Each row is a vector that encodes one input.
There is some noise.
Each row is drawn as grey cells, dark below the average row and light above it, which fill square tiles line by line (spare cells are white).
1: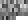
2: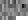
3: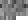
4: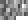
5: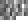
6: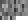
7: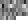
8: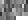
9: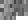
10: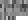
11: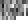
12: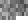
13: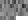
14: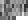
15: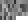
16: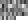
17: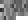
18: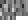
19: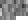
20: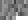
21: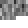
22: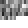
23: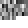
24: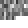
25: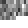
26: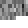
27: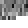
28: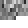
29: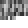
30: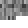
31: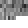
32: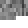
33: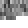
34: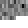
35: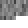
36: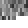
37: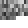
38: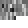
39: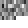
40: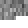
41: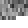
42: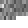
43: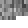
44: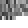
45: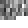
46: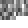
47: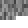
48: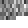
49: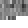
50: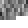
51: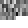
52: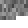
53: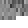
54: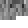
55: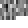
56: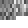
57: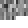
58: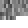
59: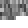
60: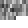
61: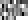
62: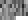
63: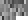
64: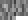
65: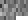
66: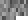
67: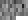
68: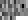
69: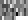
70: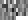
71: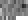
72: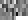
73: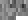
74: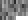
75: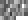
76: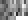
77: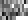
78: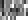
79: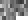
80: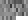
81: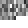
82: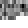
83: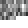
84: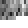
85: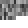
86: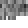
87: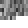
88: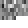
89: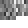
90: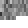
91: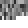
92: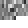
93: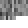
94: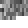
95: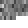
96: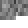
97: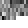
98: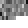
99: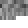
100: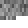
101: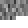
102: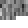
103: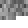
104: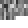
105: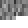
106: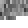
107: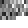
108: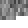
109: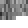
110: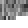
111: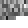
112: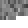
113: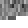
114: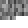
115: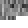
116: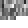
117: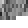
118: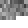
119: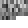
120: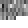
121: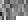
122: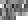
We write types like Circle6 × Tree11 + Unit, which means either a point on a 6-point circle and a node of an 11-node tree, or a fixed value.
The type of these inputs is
Bool × (Circle10 + Unit) + Line9.
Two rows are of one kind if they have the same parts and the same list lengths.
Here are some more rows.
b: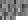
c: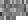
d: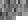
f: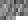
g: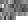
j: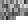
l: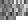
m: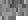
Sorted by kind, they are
b, c, d, f, m
g
j, l

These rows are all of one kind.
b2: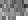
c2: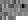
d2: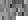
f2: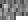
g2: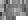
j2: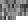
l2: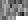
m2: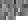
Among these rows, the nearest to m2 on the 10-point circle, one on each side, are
j2 and l2.
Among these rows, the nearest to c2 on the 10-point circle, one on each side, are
d2 and l2.
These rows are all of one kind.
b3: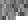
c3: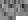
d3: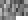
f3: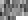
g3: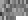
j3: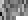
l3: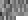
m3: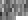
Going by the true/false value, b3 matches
c3 and d3.
